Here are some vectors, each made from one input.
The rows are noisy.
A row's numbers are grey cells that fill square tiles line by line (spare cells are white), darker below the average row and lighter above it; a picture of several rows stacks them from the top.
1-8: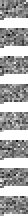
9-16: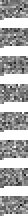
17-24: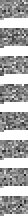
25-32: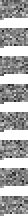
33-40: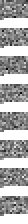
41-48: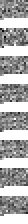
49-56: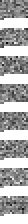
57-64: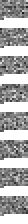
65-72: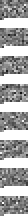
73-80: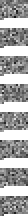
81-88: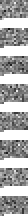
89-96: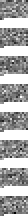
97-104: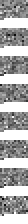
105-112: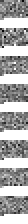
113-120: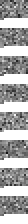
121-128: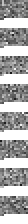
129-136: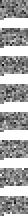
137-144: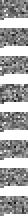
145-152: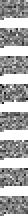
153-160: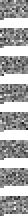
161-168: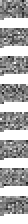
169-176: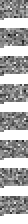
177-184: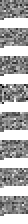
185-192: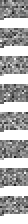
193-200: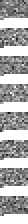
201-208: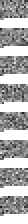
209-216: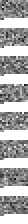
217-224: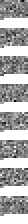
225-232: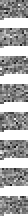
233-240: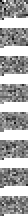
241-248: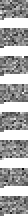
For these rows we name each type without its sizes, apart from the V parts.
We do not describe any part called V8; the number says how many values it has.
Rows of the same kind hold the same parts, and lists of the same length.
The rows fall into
6 kinds.
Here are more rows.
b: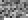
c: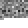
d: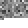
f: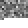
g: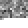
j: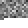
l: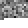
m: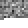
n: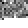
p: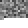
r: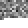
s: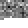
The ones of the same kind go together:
b
c, d, g, r
f, s
j, l
m, p
n

